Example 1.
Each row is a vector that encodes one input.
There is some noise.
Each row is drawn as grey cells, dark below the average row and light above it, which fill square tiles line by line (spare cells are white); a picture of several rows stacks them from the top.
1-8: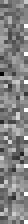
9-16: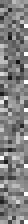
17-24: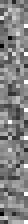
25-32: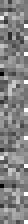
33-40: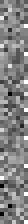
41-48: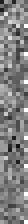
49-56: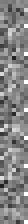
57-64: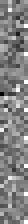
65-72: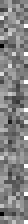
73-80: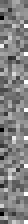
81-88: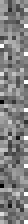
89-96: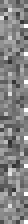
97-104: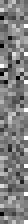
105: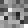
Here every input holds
a node of an 11-node tree and a true/false value.
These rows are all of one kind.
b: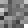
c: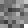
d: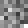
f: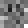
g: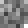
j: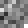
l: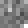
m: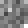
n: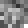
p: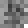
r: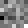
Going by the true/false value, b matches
c, f and p.
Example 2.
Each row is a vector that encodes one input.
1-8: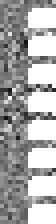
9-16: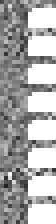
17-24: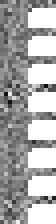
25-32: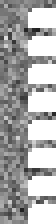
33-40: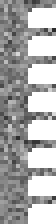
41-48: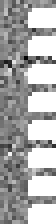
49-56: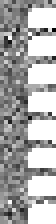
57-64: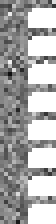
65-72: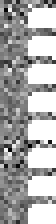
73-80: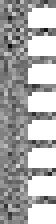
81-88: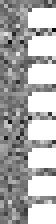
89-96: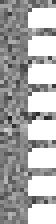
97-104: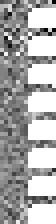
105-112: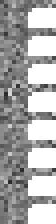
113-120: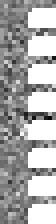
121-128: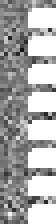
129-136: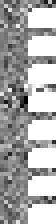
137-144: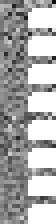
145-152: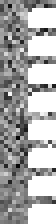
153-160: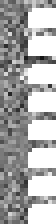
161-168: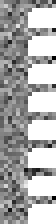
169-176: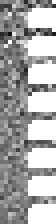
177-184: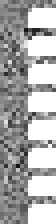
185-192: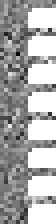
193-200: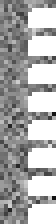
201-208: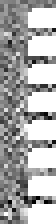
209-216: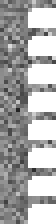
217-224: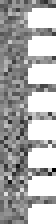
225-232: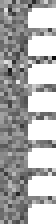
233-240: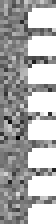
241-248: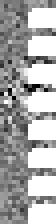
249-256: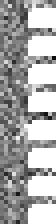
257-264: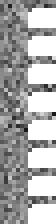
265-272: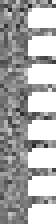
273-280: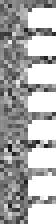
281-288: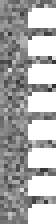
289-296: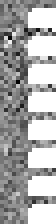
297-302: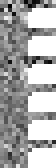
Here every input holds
a true/false value, together with either a fixed value, or a node of a 7-node tree.
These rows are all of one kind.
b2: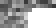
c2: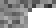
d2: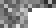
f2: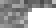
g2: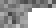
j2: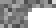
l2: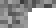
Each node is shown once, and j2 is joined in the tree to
f2.
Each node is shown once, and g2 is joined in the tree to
b2, f2 and l2.
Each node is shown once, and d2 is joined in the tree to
b2.
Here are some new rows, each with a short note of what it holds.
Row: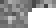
a true/false value
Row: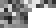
a node of a 7-node tree and a true/false value
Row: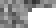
a node of a 7-node tree and a true/false value
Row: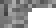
a true/false value
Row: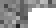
a node of a 7-node tree and a true/false value
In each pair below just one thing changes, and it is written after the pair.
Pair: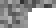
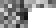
the true/false value
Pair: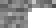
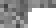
the node of the tree
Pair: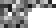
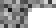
the node of the tree
